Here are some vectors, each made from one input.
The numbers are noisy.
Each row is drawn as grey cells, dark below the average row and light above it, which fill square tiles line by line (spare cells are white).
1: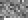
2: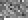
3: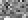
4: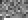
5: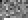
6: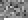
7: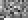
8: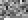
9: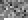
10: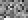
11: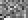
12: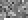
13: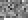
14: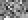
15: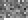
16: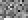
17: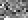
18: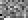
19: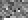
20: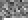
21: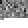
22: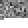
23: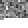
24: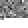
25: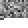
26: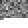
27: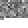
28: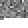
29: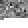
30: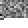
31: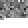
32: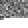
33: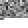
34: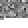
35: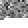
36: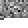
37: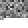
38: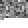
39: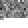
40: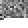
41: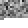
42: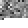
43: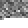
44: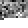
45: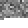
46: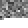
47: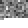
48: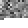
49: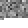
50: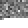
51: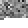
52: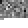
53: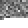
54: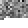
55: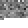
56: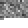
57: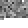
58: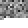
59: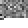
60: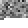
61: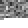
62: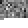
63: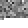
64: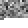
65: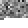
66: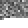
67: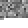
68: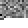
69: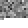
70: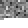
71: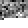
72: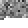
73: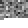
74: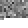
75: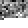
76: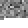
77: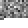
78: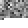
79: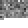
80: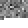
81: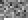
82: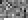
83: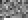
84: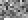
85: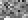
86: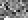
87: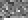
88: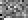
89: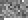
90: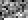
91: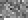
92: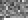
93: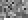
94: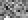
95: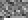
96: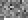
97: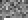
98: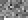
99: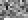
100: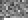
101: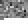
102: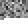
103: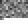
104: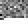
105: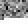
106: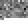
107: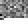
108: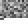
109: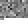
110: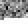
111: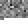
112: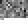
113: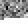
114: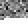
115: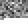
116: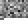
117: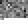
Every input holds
either a point on a 9-point circle, or a fixed value, or a node of an 11-node tree.
